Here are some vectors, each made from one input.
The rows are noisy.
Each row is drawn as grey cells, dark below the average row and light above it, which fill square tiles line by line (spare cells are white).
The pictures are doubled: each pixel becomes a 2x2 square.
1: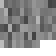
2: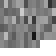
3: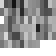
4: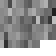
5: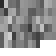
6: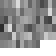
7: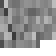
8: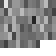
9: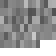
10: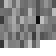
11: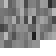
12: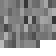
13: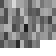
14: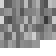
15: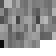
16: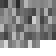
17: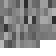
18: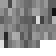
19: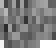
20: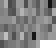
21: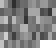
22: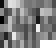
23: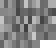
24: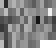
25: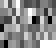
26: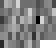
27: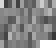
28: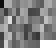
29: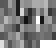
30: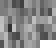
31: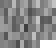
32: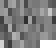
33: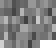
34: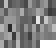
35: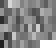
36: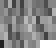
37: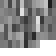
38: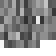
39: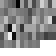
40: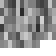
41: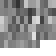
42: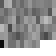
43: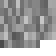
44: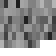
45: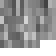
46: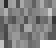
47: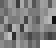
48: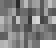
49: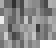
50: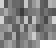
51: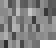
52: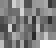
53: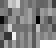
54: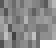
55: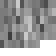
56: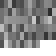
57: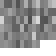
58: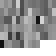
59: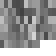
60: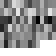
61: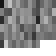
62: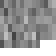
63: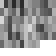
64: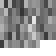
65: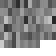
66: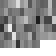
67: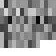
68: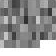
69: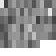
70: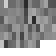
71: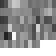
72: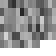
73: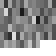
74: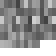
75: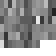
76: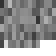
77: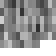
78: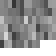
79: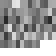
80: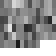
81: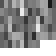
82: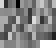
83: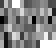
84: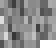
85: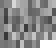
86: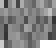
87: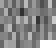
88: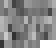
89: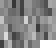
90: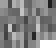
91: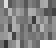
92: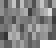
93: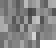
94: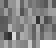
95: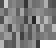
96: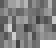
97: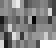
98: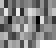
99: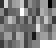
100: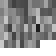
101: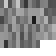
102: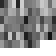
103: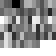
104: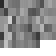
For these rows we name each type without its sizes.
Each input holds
a point on a line, together with either a node of a tree, or three true/false values.
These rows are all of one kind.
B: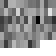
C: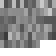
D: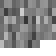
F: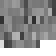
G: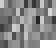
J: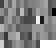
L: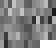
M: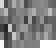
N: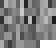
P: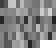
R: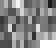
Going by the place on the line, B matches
F, P and R.
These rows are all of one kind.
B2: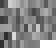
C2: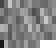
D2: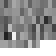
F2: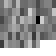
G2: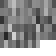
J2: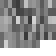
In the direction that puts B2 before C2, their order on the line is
G2, D2, B2, J2, C2, F2.
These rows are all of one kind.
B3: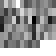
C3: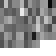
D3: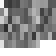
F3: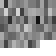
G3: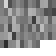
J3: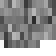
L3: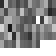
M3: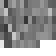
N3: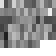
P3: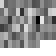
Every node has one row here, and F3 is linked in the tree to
P3.
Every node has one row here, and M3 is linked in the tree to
D3, J3 and P3.
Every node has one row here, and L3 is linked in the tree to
G3 and J3.
